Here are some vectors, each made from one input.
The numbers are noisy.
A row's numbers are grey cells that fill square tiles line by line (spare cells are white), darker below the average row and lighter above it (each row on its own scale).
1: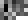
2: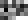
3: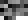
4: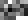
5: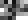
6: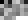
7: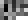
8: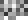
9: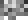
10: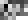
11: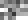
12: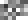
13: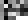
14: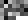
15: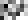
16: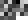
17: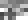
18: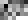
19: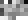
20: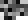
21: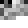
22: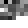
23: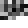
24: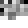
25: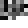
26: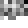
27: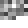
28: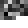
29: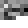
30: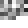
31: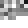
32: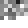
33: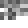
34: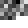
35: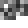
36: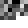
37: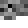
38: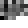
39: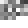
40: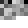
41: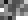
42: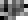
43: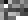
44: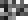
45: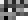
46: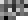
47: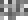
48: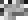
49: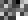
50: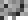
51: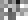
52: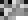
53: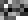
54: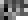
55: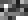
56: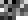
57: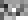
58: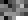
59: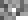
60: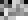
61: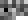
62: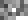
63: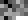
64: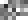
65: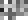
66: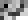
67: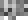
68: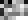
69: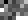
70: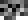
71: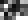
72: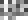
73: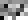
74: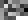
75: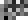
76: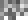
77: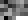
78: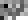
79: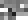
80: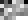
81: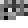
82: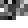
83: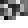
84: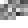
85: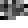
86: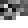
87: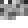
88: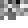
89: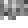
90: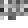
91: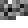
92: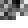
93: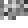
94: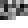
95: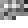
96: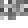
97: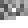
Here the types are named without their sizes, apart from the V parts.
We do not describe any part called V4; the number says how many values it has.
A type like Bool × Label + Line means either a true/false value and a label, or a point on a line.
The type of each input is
Bool × (Tree + V4).
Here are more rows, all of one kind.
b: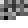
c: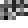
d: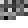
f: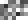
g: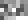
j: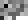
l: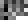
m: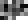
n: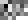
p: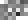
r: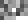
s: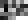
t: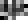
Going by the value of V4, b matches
c, d, f and p.
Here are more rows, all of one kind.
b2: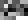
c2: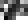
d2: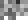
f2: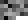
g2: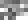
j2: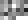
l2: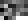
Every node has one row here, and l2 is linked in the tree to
c2 and f2.
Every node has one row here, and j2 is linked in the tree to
b2.
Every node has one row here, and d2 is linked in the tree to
c2 and g2.
